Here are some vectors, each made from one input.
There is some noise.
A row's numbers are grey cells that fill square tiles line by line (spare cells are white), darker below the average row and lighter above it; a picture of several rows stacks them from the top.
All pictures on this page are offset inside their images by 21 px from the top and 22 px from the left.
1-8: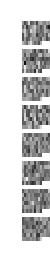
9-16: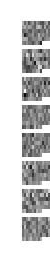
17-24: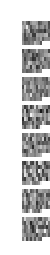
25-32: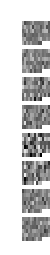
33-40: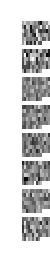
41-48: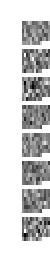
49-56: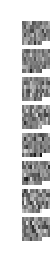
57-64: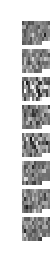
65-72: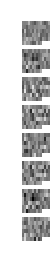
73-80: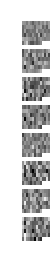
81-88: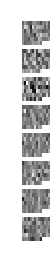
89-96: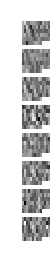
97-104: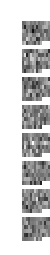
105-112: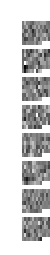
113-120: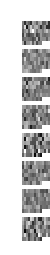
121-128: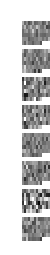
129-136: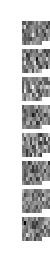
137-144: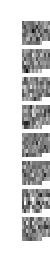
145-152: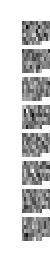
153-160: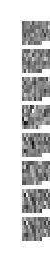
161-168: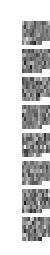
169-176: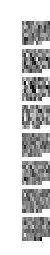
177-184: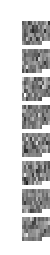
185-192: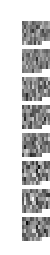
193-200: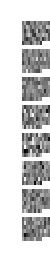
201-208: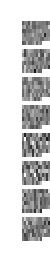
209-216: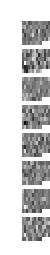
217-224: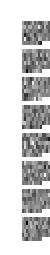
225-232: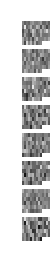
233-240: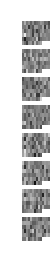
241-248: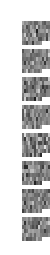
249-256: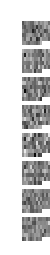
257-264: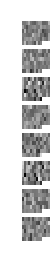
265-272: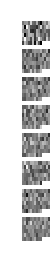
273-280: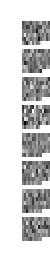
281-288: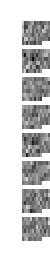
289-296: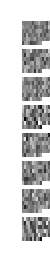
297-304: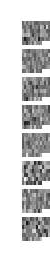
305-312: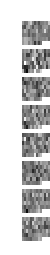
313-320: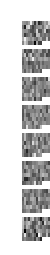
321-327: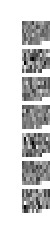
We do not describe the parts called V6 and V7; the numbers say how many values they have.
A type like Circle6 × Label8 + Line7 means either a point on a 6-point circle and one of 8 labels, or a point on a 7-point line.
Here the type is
(Label8 × V7 + List3(Line9)) × V6.
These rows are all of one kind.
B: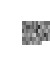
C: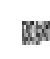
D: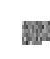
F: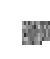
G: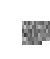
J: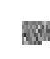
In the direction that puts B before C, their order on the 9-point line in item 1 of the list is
D, J, G, F, B, C.
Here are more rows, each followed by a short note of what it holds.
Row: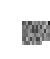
a value of V6, together with the empty list
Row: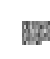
a value of V6, together with a list of one item
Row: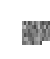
a value of V6, together with a list of two items
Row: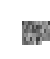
a value of V6, together with the empty list
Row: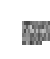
a value of V6, together with a list of three items
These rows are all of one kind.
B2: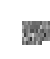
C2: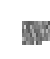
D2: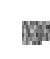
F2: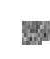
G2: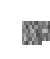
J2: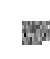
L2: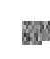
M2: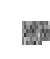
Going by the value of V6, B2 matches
F2 and G2.
